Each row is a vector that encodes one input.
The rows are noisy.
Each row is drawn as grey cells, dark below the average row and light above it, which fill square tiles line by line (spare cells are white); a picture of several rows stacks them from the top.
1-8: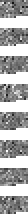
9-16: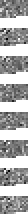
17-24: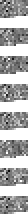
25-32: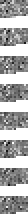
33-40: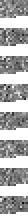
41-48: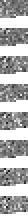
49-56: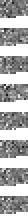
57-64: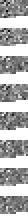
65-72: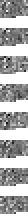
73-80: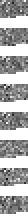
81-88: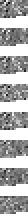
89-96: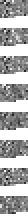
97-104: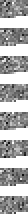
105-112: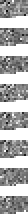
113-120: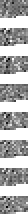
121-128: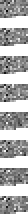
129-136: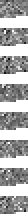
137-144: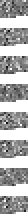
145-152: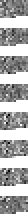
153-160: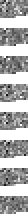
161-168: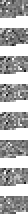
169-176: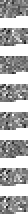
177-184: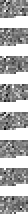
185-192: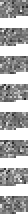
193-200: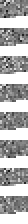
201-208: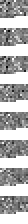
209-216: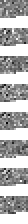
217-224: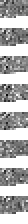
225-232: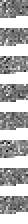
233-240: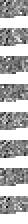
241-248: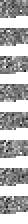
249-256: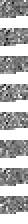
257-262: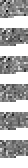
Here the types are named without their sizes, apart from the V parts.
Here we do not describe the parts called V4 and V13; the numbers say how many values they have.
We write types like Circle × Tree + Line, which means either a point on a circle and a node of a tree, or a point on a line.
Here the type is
(Bool × Bool × Bool + Unit) × V4 + Line × V13.
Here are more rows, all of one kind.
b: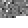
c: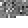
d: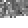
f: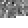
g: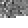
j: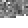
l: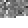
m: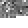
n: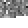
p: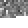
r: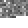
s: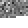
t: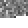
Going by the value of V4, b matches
c, m and s.
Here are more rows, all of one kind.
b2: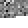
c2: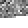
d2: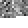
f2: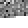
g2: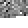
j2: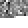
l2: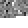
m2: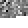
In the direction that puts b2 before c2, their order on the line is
b2, f2, c2, g2, m2, j2, l2, d2.
